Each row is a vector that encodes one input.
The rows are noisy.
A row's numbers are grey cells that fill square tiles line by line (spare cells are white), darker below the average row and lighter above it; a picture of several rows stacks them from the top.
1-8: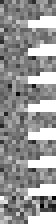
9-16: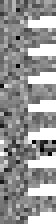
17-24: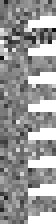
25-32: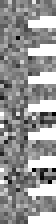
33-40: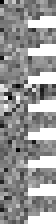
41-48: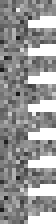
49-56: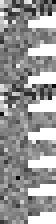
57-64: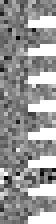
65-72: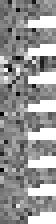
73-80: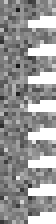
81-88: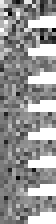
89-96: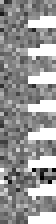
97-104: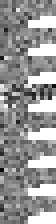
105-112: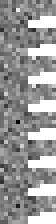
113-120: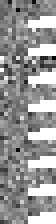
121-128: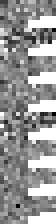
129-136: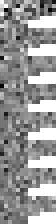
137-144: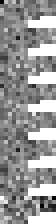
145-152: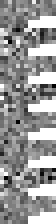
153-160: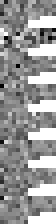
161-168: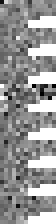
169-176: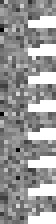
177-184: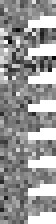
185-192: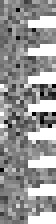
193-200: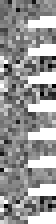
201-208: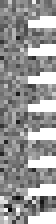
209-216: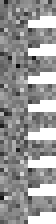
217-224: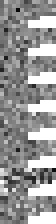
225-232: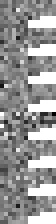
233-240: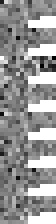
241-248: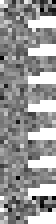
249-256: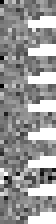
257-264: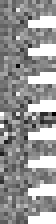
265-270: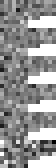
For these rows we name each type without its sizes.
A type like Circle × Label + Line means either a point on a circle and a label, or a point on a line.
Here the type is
Bool × Bool × Bool × Bool + Label.
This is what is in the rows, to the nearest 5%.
About 15% of them hold a label. The rest hold four true/false values.
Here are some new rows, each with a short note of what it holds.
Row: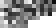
a label
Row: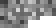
four true/false values
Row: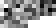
a label
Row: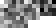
a label
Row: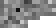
four true/false values
